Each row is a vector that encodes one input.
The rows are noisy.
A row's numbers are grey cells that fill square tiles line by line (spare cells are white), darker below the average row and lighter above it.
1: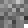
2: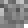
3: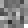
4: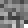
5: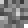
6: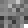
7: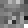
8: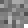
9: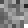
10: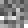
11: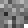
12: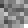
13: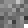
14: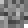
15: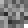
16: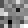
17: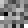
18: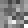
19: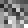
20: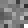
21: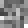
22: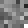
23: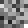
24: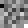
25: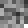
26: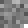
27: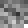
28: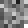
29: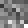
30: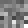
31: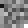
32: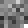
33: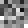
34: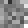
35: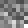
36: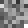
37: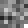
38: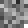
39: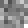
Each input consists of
one of 5 labels and a true/false value.
